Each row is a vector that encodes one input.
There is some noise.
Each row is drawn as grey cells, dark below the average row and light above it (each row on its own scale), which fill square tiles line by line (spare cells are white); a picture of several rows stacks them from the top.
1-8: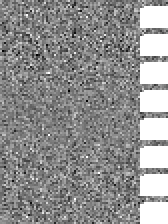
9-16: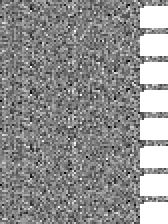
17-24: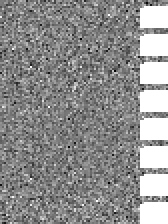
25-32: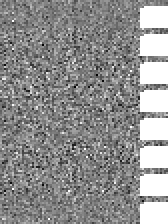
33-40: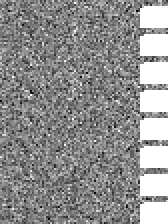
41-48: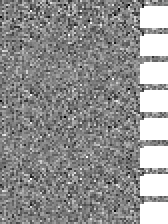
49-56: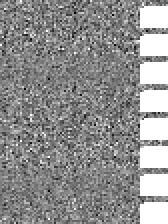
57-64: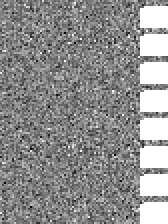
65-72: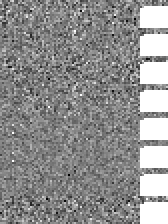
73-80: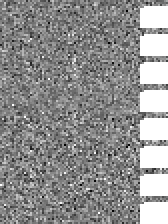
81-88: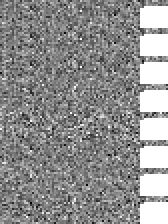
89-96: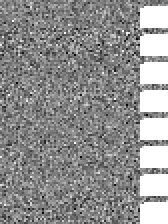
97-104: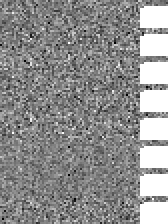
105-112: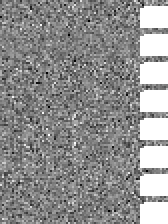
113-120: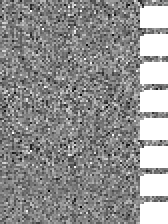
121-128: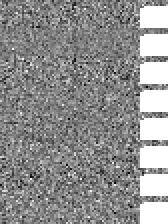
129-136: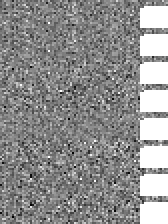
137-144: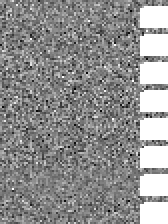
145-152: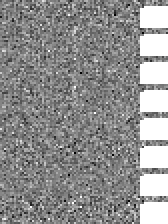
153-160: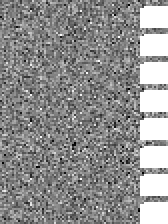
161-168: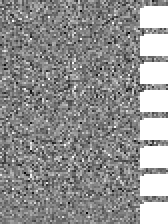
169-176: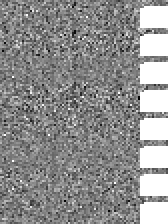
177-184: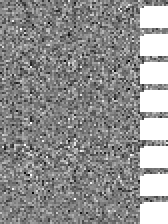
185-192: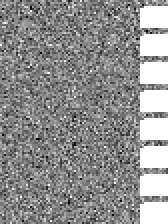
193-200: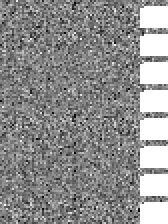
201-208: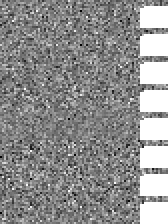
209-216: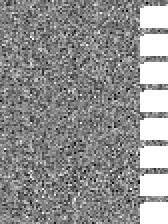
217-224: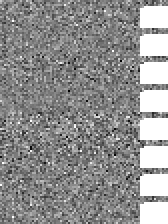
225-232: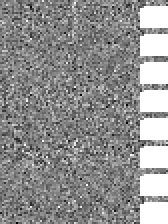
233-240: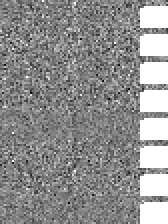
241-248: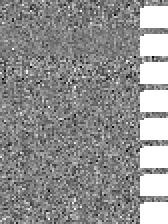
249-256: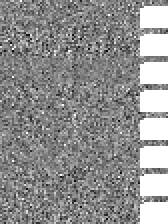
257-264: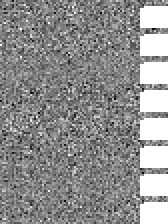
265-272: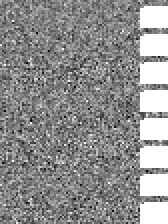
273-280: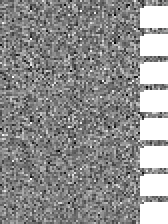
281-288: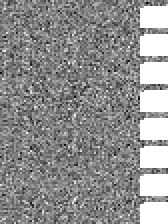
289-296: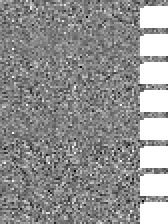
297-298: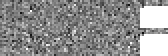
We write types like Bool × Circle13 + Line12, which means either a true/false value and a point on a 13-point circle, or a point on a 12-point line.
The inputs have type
(Tree12 + Unit) × (Tree13 + Tree17).
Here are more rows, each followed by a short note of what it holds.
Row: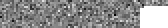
a node of a 17-node tree
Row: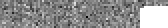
a node of a 13-node tree
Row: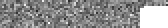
a node of a 13-node tree
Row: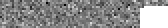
a node of a 17-node tree
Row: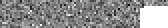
a node of a 17-node tree
